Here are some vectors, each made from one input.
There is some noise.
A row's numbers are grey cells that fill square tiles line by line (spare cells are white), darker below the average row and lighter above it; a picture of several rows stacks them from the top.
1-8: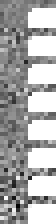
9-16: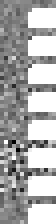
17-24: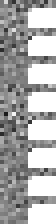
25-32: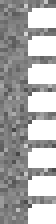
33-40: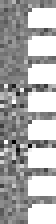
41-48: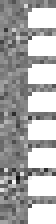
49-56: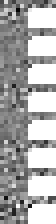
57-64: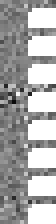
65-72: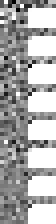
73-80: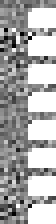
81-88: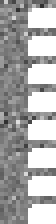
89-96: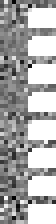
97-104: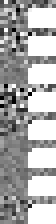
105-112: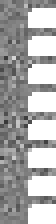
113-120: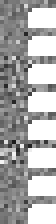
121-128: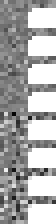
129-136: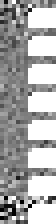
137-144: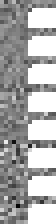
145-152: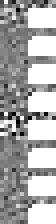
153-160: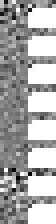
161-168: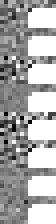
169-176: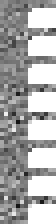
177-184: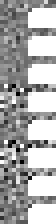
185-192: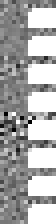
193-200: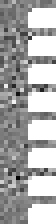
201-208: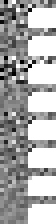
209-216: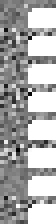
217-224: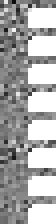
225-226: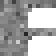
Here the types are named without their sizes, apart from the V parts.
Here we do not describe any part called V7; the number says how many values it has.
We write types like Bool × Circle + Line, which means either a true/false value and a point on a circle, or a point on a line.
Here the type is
(Bool × Bool × Bool + Unit) × V7 + Tree.
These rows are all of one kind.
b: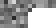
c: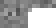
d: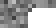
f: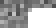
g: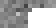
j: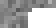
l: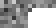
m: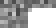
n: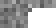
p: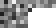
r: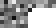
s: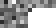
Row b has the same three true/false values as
c, l and s.
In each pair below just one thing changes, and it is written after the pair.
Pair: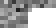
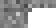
one of the three true/false values
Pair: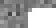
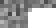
one of the three true/false values
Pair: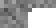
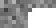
one of the three true/false values
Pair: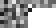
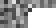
one of the three true/false values
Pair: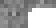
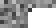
the value of V7
